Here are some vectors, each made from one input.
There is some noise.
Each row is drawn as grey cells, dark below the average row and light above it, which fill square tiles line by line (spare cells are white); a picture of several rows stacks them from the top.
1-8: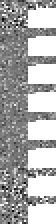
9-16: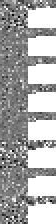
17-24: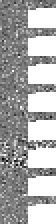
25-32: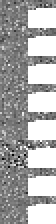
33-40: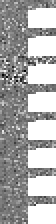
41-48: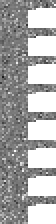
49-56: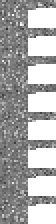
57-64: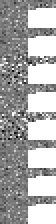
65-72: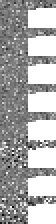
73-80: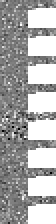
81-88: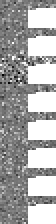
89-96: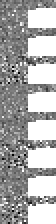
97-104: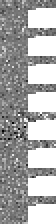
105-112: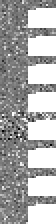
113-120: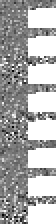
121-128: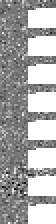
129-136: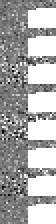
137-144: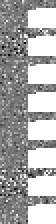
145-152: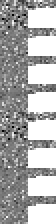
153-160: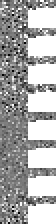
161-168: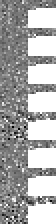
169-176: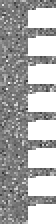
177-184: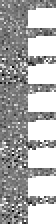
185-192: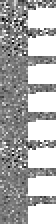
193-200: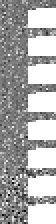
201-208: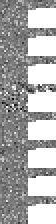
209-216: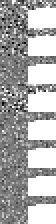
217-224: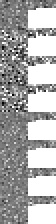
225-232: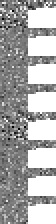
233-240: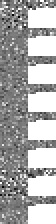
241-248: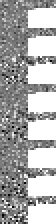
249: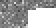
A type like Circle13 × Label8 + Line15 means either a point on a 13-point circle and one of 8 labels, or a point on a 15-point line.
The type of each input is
Tree8 × Tree8 × (Tree8 + Unit) + Tree10.
